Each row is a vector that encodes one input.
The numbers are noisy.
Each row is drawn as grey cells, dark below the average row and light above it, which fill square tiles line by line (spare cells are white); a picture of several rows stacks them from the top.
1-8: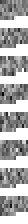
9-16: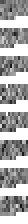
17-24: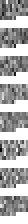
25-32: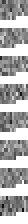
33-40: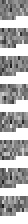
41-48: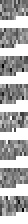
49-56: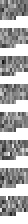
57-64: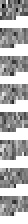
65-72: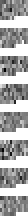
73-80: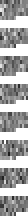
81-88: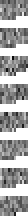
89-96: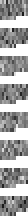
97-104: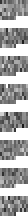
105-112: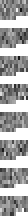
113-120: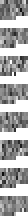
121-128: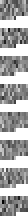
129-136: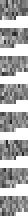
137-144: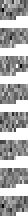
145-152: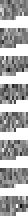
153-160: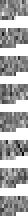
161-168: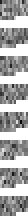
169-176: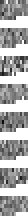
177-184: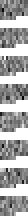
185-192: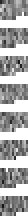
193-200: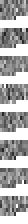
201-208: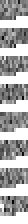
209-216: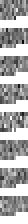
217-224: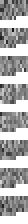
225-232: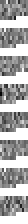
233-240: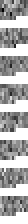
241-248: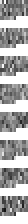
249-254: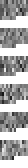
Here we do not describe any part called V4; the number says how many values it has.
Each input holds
either a point on a 9-point line and a value of V4, or a list of up to three points on a 7-point line.
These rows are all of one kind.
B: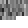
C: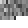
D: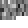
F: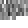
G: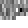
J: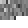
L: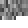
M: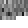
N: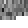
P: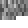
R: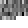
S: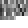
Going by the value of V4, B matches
F, M, N and R.
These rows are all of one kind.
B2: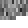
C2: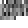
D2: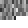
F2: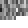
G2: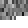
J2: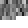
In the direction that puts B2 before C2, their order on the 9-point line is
G2, B2, J2, F2, D2, C2.
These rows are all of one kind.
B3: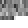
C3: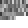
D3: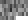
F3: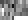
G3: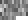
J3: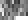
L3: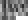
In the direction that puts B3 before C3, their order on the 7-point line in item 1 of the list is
B3, F3, J3, G3, C3, D3, L3.
